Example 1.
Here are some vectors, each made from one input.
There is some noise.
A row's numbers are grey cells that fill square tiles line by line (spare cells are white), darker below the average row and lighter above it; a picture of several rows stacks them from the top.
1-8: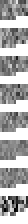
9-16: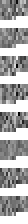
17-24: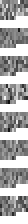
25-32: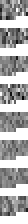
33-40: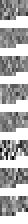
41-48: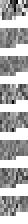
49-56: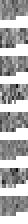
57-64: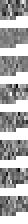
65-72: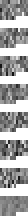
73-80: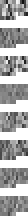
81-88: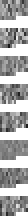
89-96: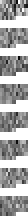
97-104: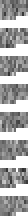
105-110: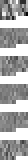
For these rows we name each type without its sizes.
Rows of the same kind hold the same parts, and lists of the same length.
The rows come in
2 kinds.
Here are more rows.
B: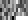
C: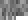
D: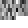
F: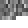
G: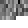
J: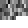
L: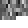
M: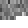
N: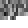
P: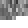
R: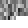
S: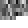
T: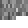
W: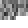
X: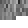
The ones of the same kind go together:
B, C, D, G, L, M, S, T, X
F, J, N, P, R, W

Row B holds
a point on a line and four true/false values.
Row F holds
a point on a circle and a point on a line.
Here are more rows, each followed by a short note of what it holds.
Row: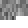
a point on a circle and a point on a line
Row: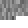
a point on a line and four true/false values
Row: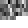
a point on a circle and a point on a line
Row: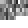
a point on a circle and a point on a line
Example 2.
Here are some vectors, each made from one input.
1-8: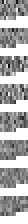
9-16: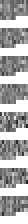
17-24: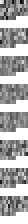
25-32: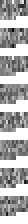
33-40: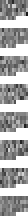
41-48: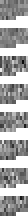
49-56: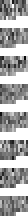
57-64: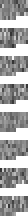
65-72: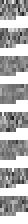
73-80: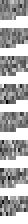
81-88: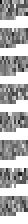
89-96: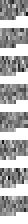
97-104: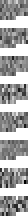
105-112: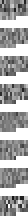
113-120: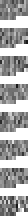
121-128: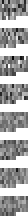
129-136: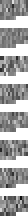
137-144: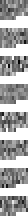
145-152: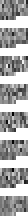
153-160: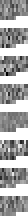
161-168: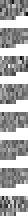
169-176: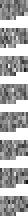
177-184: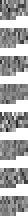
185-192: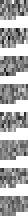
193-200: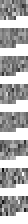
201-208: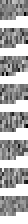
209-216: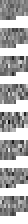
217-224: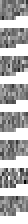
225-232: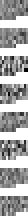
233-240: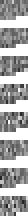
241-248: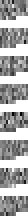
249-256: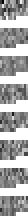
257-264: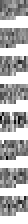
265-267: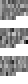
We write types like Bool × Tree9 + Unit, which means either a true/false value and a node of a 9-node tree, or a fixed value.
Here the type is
(Bool × Bool × Bool + Unit) × Line4 + Line14.
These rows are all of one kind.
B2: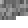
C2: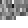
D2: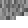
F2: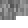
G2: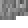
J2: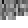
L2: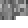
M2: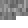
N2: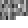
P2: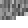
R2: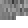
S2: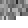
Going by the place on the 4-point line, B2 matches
C2, P2 and S2.
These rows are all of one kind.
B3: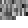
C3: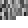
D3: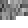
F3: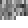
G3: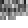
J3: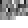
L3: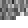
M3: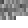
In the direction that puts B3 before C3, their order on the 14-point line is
J3, B3, C3, G3, D3, L3, M3, F3.
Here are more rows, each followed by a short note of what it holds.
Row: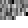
a point on a 14-point line
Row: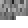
a point on a 4-point line and three true/false values
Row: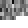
a point on a 14-point line
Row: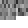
a point on a 4-point line and three true/false values
